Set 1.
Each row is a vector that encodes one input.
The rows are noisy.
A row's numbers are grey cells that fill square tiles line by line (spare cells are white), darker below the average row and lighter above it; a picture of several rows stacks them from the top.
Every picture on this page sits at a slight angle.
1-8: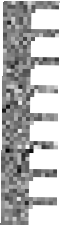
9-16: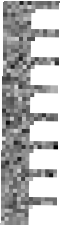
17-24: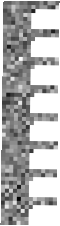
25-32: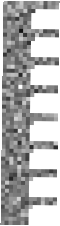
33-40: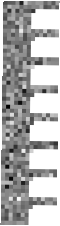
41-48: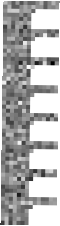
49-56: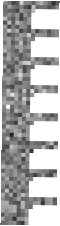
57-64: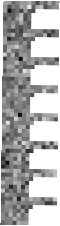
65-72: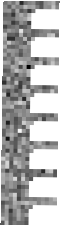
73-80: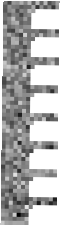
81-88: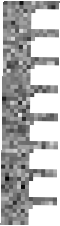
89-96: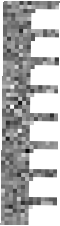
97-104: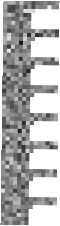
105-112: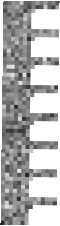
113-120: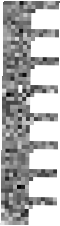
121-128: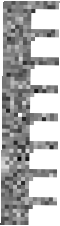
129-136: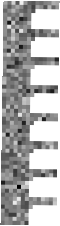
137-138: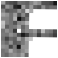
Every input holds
a node of a 12-node tree, together with either a point on a 9-point line, or a point on an 11-point line.
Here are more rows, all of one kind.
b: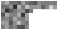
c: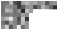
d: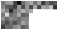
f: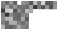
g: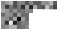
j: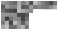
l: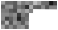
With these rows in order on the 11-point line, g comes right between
f and l.
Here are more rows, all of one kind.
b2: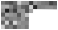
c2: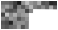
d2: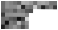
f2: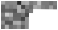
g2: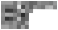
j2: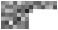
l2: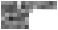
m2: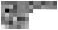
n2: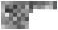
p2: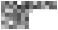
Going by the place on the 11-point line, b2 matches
m2 and n2.
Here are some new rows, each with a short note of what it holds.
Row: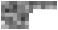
a point on an 11-point line and a node of a 12-node tree
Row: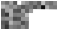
a point on an 11-point line and a node of a 12-node tree
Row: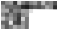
a point on an 11-point line and a node of a 12-node tree
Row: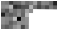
a point on an 11-point line and a node of a 12-node tree
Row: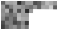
a point on a 9-point line and a node of a 12-node tree
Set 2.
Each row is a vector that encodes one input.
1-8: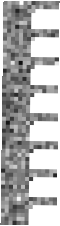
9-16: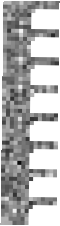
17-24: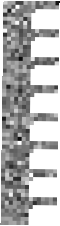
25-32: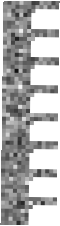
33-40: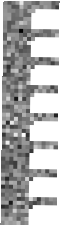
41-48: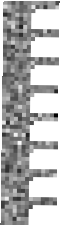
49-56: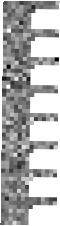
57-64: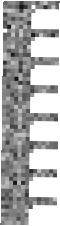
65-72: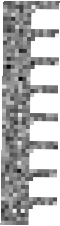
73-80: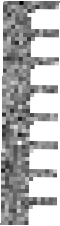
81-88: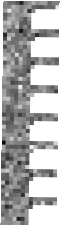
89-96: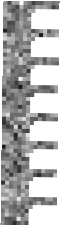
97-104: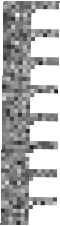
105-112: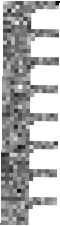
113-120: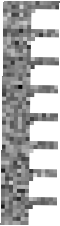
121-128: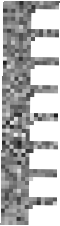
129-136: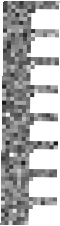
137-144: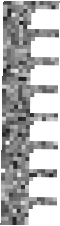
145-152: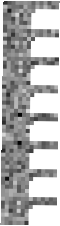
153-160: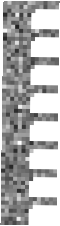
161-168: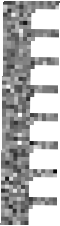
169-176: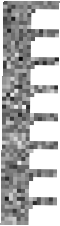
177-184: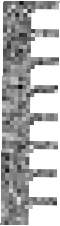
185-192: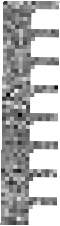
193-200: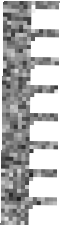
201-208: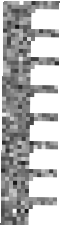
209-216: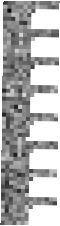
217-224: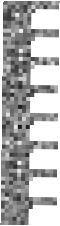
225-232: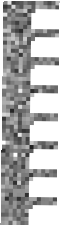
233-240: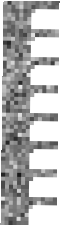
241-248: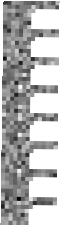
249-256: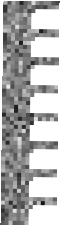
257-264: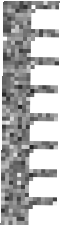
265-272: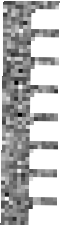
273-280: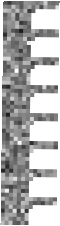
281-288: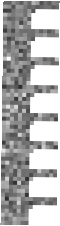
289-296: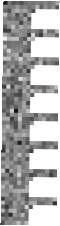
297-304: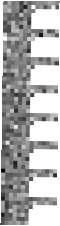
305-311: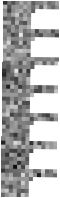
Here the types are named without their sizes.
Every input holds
a list of points on a circle.
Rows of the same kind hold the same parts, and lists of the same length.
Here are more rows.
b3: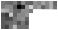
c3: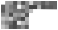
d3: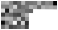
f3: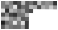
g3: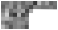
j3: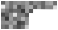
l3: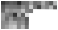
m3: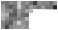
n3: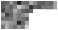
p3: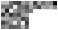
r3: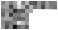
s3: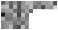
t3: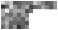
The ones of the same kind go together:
b3, l3, s3, t3
c3, g3, m3, r3
d3, f3, p3
j3, n3

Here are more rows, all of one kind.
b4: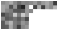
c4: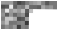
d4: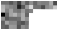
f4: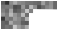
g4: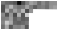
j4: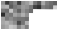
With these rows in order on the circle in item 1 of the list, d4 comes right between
b4 and f4.
